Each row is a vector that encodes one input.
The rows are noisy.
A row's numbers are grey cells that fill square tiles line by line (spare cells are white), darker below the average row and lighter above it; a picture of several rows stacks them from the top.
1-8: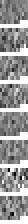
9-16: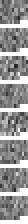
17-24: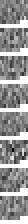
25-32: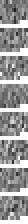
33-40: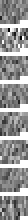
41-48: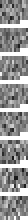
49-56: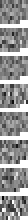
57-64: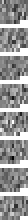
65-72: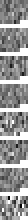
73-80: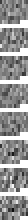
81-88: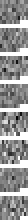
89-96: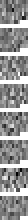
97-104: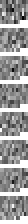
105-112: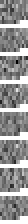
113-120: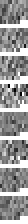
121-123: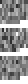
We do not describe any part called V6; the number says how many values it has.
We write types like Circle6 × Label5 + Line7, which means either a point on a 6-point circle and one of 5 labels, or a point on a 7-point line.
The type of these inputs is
List2(Bool × V6).
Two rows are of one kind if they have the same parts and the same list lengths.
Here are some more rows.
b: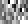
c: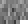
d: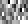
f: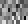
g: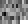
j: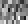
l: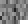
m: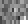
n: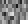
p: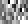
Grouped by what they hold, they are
b, d, p
c, l, m
f, g, j, n

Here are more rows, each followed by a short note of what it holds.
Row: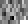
a list of one item
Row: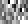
the empty list
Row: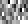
the empty list
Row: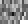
a list of two items
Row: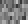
a list of one item
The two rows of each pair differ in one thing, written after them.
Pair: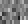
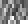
the true/false value in item 1 of the list
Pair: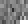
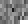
the value of V6 in item 2 of the list
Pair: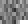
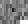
the value of V6 in item 1 of the list
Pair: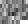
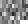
the value of V6 in item 1 of the list
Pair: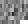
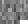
the true/false value in item 1 of the list
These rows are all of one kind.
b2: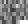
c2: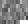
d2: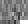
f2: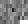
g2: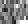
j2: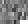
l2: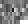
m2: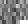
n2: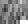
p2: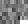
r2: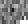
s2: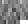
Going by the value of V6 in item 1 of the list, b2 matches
g2 and m2.
